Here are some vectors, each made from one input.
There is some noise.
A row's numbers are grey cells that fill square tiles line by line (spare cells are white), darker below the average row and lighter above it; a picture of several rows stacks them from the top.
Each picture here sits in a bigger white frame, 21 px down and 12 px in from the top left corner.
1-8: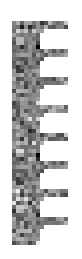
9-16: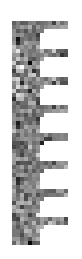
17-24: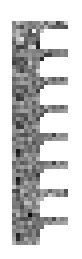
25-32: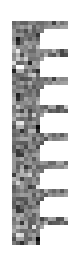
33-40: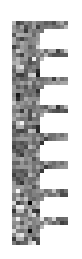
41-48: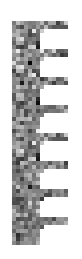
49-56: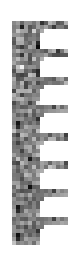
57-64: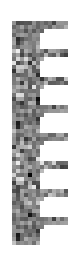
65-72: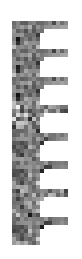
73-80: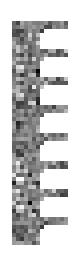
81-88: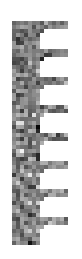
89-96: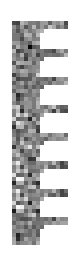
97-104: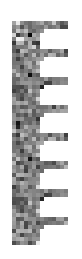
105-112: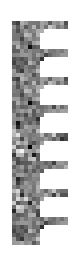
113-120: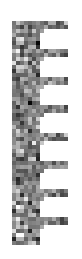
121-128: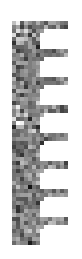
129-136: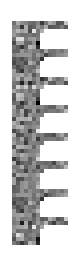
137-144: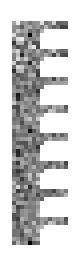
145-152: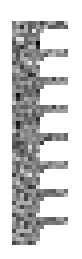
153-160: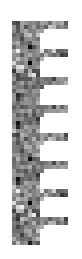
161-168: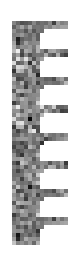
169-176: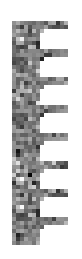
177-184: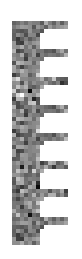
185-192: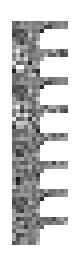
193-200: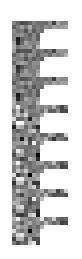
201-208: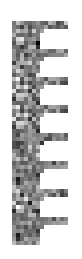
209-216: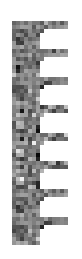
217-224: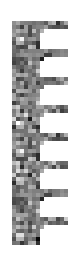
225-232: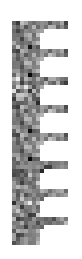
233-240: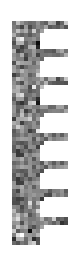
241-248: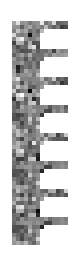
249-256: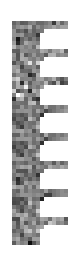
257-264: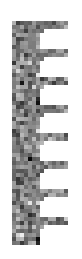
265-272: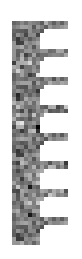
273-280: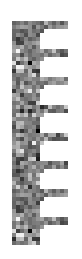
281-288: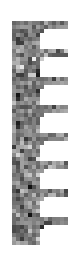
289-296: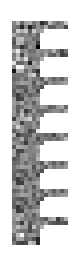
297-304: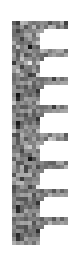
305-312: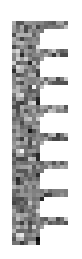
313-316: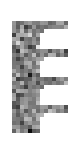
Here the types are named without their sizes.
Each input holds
either a point on a circle, or a point on a line and a true/false value.
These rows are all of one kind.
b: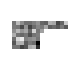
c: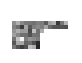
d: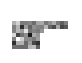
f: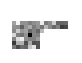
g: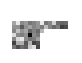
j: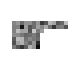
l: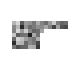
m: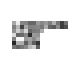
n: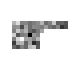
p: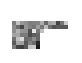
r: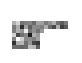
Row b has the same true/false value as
c, j and p.
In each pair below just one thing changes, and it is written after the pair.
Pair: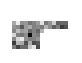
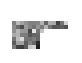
the true/false value
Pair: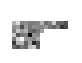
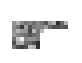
the true/false value
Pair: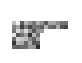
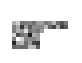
the place on the line
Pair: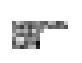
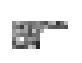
the place on the line
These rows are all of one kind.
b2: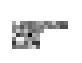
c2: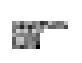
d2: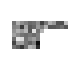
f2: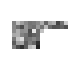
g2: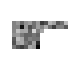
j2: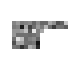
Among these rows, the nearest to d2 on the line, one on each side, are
b2 and j2.
